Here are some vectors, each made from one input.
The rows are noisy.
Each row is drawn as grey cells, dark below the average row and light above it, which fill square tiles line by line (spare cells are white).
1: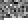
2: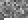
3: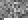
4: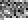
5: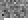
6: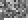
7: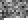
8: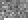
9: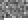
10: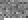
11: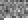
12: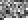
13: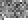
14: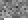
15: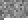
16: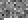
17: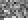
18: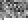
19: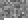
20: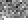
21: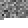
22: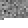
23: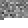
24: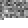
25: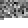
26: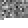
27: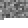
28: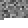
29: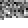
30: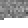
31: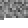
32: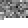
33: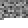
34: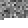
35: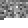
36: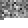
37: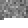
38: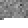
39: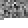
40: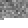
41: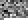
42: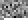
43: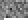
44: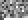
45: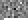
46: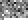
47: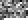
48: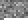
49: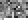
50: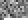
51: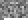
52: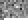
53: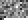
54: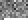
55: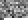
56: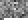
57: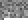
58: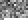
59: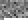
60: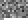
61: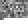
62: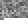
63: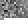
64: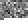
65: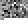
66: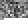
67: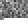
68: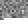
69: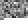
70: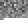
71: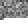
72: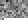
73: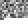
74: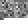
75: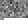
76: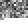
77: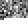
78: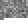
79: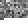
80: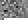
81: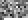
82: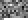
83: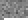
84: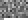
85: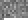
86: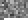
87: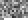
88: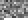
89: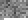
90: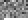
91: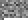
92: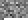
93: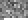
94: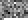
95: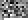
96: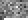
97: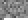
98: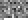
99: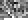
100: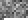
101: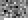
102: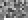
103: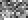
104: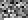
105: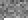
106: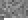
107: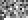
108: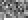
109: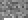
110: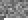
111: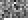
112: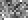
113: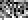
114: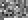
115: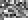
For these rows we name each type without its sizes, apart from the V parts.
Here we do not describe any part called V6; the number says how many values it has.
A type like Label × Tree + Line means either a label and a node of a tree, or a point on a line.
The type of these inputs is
(Bool × Bool × Bool + V6) × Circle + Unit.
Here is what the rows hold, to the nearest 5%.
About 95% of them hold a point on a circle, together with either three true/false values, or a value of V6. The rest hold a fixed value.
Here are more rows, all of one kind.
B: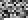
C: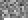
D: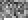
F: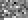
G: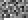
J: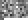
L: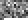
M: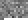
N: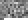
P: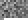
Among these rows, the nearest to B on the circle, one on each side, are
J and P.
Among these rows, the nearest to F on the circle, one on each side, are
D and L.
